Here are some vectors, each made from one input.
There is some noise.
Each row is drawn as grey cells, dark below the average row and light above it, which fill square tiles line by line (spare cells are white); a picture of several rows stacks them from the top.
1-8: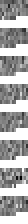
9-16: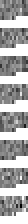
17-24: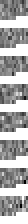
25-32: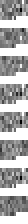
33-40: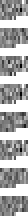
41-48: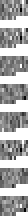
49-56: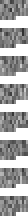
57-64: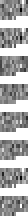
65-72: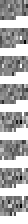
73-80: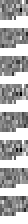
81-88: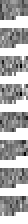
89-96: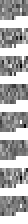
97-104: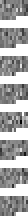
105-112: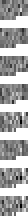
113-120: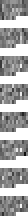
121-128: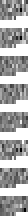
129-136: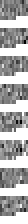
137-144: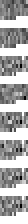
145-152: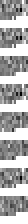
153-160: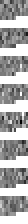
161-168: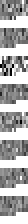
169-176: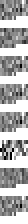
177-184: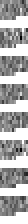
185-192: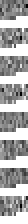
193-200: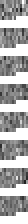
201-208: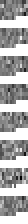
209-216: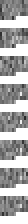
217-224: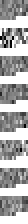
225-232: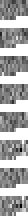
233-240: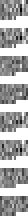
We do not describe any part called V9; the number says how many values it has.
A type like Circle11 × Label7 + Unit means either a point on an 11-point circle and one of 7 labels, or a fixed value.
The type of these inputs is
List2((Label7 + Line7) × V9).
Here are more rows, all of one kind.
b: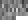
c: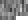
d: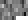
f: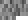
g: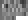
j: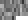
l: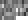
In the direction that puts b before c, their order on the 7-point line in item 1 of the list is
l, b, j, c, g, d, f.
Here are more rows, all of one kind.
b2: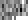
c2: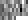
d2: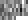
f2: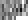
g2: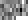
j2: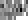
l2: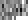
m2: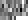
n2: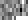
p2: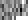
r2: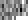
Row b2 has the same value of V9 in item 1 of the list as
l2 and r2.
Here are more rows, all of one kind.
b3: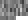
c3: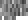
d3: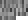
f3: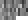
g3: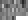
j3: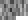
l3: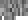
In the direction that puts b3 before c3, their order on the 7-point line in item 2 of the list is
l3, b3, c3, j3, d3, g3, f3.
